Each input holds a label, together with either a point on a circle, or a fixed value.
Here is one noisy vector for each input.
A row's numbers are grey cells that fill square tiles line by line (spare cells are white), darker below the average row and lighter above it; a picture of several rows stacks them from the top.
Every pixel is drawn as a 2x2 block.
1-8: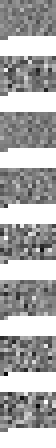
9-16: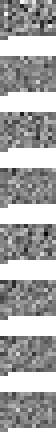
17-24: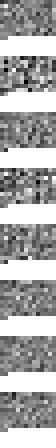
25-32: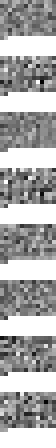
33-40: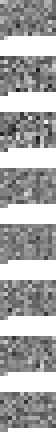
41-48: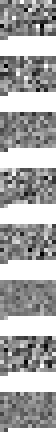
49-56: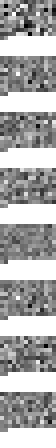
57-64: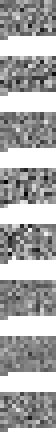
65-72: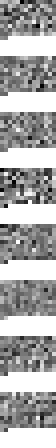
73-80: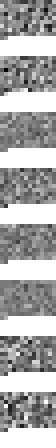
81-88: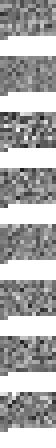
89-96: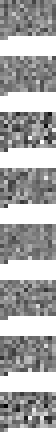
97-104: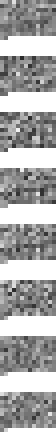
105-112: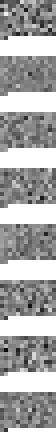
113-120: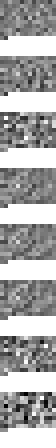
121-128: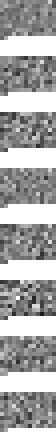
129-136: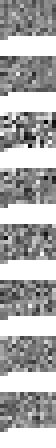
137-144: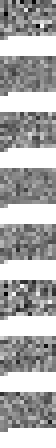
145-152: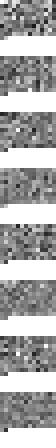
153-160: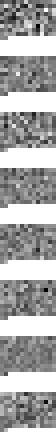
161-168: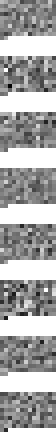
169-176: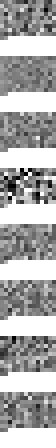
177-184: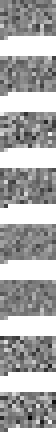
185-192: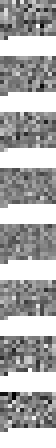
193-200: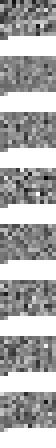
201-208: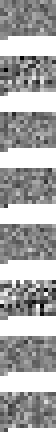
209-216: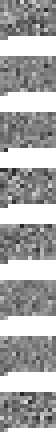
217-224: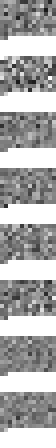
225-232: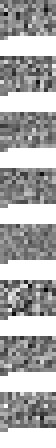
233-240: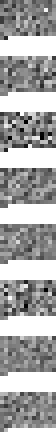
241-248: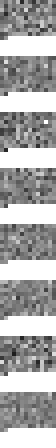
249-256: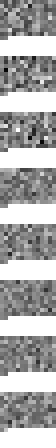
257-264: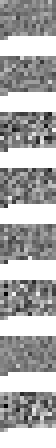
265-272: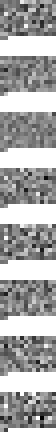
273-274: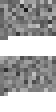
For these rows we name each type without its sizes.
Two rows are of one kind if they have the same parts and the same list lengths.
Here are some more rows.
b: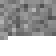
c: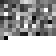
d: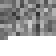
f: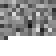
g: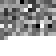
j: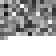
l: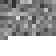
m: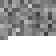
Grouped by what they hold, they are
b, d, g, m
c, f, j, l

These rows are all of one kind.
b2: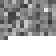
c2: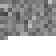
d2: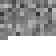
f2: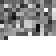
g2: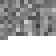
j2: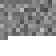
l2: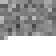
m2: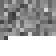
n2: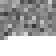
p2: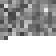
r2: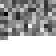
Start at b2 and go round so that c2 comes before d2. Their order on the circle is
b2, l2, m2, j2, r2, g2, n2, c2, p2, d2, f2.
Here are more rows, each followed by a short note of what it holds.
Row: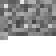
a point on a circle and a label
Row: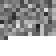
a point on a circle and a label
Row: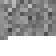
a point on a circle and a label
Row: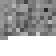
a point on a circle and a label
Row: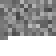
a point on a circle and a label
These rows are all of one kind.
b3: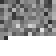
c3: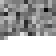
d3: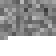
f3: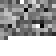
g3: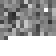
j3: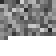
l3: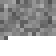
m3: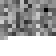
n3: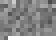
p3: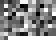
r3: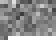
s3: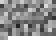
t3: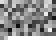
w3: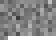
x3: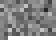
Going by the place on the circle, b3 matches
d3, j3, p3 and r3.
